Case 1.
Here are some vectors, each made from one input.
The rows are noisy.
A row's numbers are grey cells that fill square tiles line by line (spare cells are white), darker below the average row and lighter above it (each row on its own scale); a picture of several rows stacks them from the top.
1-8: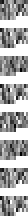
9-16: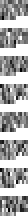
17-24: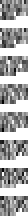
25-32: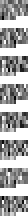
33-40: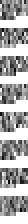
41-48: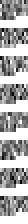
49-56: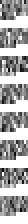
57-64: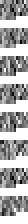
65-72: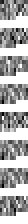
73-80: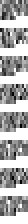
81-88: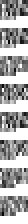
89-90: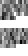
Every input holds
a point on an 11-point circle.
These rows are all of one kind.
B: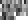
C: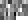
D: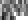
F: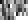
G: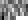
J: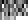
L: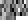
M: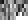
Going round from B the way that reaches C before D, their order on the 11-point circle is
B, F, M, J, L, C, G, D.
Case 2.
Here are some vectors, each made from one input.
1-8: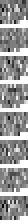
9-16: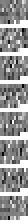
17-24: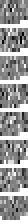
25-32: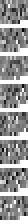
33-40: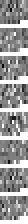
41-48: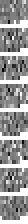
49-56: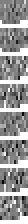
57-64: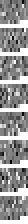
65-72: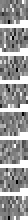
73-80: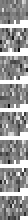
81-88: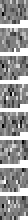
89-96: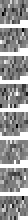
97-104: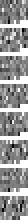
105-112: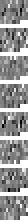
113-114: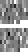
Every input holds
one of 9 labels.
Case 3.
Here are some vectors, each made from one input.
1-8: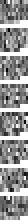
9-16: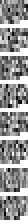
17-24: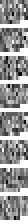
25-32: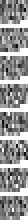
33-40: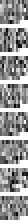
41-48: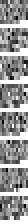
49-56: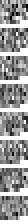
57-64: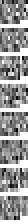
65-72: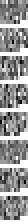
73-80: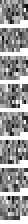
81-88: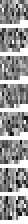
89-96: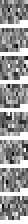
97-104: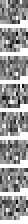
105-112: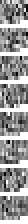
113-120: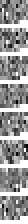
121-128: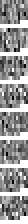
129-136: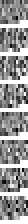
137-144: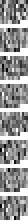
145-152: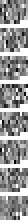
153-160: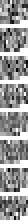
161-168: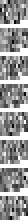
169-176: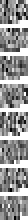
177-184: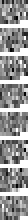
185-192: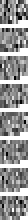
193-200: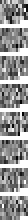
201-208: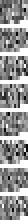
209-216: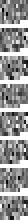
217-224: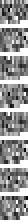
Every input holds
four true/false values.
